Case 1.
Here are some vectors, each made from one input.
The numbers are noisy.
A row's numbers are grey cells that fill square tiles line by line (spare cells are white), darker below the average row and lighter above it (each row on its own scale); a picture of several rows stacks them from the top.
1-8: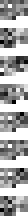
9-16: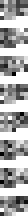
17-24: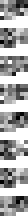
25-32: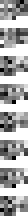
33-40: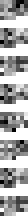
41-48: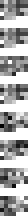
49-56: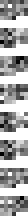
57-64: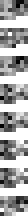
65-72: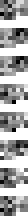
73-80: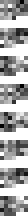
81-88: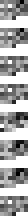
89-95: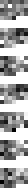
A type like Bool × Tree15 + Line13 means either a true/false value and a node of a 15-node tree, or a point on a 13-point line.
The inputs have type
Line9.
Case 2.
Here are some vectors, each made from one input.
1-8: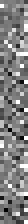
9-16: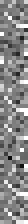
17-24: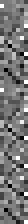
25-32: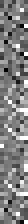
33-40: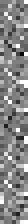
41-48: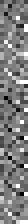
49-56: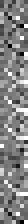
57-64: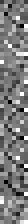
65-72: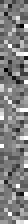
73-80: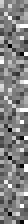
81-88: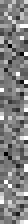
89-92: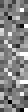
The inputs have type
Line11.
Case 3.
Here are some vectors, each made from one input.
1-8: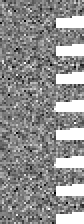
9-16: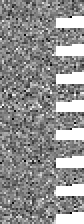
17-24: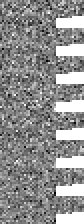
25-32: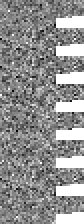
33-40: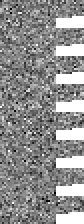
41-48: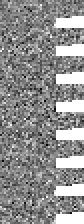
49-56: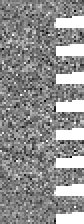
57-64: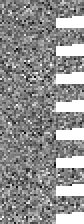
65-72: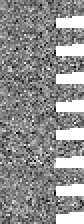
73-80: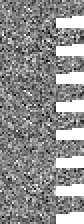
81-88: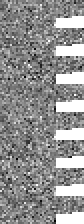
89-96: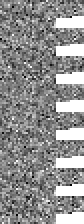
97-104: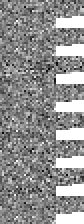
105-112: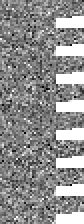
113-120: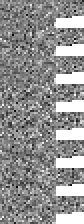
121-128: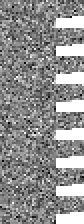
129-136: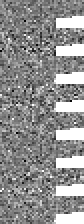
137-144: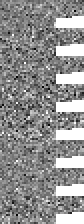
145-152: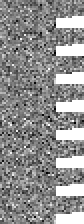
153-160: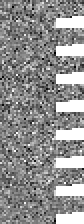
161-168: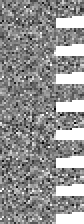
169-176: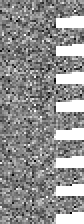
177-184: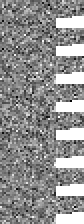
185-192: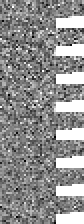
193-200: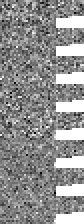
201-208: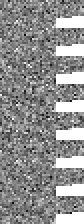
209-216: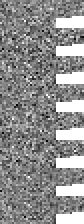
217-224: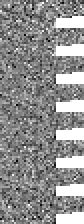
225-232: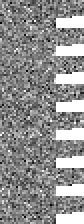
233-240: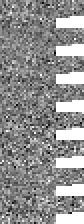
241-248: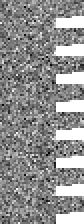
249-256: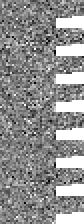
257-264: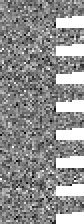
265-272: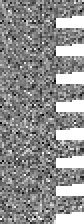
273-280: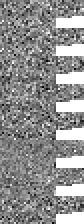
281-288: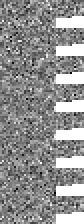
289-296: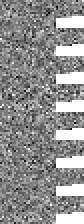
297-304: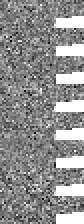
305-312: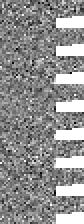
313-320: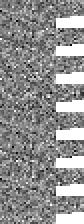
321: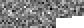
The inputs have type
Bool × Bool × Bool × Bool + Unit.
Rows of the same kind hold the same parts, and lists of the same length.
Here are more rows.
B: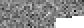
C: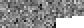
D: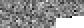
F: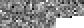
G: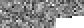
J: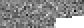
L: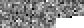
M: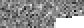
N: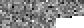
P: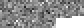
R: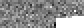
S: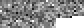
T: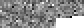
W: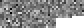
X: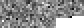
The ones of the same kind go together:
B, C, D, F, G, J, L, M, N, P, R, S, T, X
W

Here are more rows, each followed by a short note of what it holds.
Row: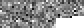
four true/false values
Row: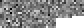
a fixed value
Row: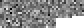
a fixed value
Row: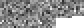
four true/false values
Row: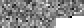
four true/false values
